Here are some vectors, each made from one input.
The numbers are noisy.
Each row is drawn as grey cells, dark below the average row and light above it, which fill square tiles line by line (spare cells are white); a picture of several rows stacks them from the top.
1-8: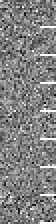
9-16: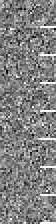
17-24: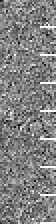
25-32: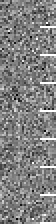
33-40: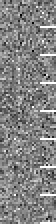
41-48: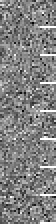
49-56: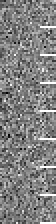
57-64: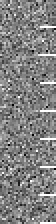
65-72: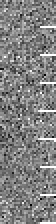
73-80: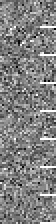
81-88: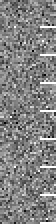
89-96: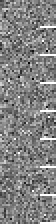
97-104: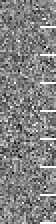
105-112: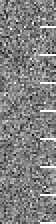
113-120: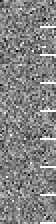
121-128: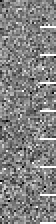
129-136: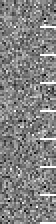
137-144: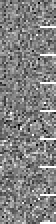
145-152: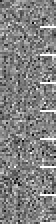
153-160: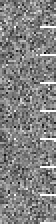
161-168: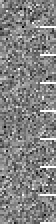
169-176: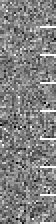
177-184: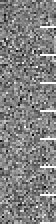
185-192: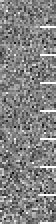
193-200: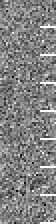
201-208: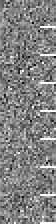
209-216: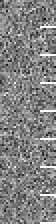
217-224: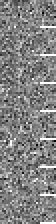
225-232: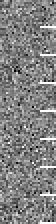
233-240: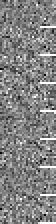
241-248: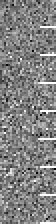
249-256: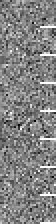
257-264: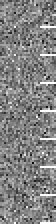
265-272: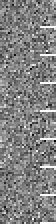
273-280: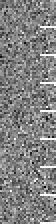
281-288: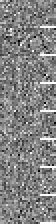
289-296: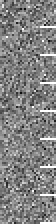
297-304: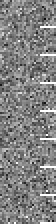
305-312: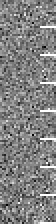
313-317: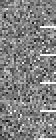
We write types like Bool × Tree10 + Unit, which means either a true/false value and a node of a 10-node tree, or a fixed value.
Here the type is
Bool × Circle6 × (Label9 + Line5) × (Tree12 + Unit).
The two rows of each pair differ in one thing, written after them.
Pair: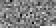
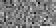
the true/false value
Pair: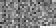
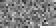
the place on the 5-point line
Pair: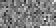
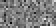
the place on the 5-point line
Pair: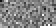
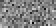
the node of the tree
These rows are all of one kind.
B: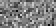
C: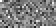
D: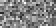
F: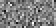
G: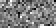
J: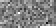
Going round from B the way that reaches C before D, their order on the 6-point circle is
B, G, C, D, J, F.
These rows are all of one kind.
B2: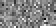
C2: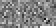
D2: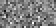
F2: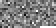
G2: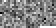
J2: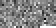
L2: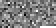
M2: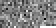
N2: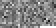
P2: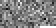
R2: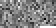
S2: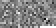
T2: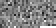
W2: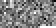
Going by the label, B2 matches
J2, M2 and T2.
